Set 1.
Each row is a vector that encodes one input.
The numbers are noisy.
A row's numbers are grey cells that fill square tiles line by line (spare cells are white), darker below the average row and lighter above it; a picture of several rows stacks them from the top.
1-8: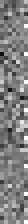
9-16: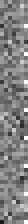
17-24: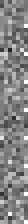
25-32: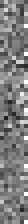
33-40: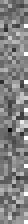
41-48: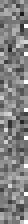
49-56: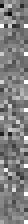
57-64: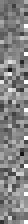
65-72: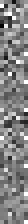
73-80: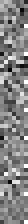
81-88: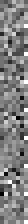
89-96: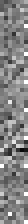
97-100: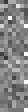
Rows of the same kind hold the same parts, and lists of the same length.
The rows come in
2 kinds.
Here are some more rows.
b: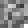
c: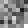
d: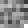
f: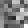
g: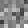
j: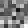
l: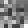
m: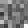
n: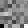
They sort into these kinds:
b, c, d, g, j, l, m, n
f

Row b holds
a point on an 8-point circle and a true/false value.
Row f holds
a fixed value.
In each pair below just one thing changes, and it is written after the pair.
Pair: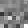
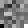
the place on the 8-point circle
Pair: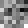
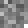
the true/false value
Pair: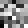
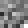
the true/false value
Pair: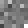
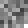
the place on the 8-point circle
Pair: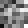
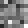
the place on the 8-point circle
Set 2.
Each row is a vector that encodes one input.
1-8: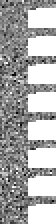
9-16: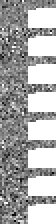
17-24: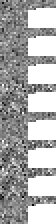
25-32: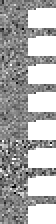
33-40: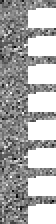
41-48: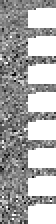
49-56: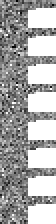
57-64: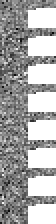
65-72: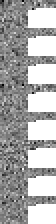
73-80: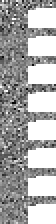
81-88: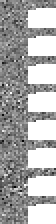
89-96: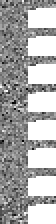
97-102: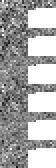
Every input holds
either a point on a 6-point line, or a node of an 11-node tree.
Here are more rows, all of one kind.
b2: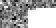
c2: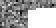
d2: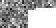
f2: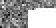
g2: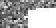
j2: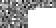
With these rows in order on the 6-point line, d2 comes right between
f2 and j2.
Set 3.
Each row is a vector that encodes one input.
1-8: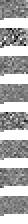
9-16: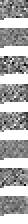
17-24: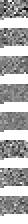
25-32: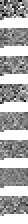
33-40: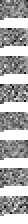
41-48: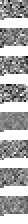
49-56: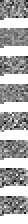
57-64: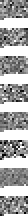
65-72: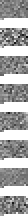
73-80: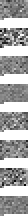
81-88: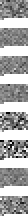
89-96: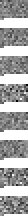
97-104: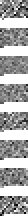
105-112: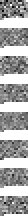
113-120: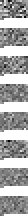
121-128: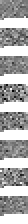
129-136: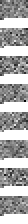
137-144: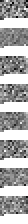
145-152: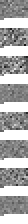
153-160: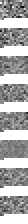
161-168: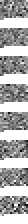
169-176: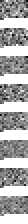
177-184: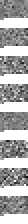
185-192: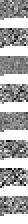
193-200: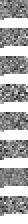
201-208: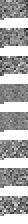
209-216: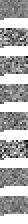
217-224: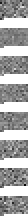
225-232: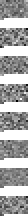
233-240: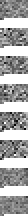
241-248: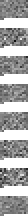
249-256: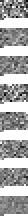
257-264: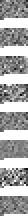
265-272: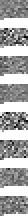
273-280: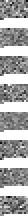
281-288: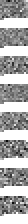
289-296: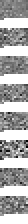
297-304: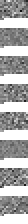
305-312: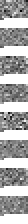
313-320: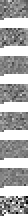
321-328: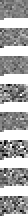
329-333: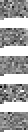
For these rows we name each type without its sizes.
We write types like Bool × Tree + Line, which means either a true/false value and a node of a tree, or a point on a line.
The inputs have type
(Bool × Bool × Bool × Bool + Unit) × (Tree + Unit).
